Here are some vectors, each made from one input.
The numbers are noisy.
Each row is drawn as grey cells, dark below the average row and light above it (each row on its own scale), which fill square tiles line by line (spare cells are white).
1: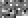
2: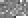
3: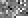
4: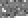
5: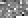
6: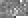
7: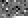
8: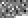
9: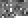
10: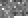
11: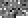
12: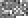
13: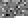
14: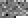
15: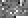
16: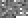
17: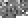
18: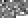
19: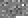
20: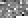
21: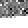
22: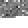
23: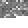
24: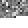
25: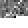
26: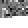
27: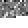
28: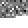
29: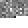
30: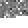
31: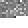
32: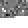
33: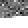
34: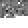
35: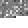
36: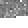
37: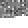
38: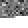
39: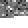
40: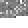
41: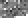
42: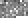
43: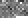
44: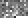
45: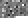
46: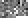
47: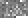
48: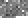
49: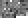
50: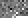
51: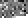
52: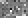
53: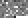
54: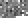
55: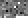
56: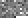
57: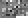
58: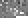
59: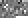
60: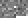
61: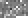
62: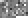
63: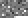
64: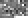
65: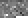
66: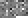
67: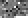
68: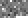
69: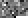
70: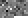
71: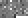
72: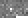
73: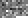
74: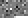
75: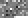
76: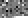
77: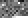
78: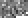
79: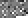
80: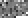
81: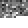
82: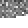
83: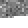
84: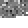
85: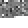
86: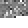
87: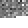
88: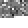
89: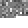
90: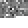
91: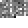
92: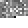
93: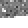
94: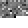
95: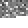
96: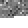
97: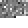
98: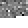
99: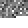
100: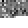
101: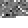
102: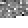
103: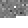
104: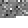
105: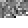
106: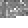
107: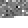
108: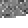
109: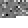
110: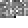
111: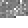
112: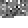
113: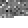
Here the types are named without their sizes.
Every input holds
either a fixed value, or three labels.
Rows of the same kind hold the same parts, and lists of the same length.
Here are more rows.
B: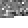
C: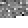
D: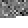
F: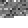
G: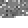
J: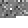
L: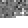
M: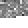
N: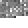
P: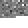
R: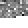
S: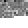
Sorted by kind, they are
B, D, F, G, J, L, N, P, S
C, M, R

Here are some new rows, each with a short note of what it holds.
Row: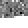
three labels
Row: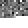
three labels
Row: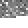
three labels
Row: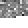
a fixed value
